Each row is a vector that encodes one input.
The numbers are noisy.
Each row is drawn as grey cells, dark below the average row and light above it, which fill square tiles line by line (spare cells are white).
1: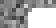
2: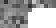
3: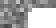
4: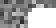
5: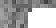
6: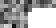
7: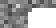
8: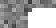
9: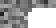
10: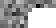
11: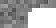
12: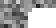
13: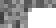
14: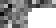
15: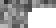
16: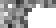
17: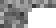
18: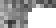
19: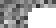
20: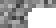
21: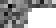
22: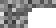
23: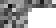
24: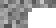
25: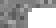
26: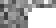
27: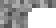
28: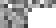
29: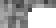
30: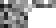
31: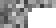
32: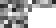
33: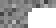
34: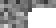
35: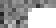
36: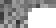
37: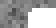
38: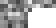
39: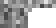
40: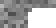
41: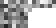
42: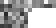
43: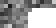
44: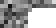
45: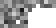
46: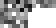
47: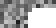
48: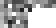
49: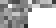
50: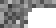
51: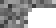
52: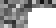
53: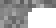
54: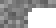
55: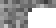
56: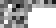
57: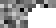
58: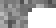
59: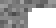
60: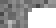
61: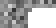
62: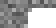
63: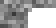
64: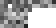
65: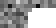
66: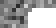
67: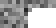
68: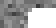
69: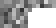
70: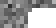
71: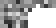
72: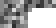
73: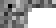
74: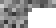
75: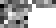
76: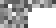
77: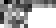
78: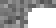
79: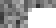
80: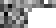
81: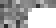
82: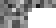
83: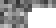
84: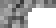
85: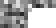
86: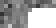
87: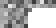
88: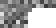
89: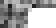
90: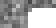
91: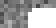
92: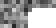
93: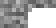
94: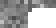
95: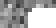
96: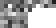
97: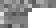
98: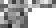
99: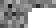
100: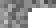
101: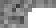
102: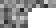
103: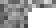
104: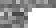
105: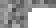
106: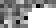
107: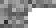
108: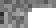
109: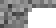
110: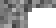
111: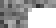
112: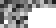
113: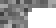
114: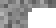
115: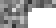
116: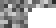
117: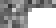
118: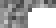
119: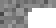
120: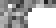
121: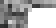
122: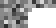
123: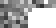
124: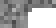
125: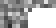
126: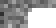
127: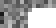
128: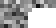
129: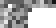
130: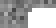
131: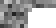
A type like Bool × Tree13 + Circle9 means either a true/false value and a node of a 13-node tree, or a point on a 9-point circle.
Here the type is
Bool × Bool × Bool × Tree9 + Line6.
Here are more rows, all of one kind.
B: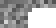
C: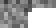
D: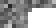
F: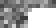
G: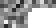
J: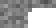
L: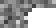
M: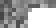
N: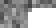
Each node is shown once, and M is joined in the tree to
F.
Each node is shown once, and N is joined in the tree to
C and J.
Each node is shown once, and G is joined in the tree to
C, D and L.
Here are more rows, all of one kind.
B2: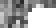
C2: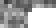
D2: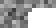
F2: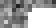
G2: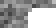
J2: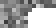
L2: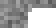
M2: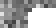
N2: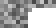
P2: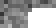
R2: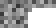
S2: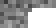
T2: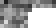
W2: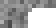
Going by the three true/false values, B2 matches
D2, F2 and N2.
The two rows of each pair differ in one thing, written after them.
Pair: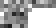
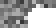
one of the three true/false values
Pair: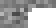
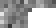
one of the three true/false values
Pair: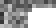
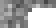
the node of the tree
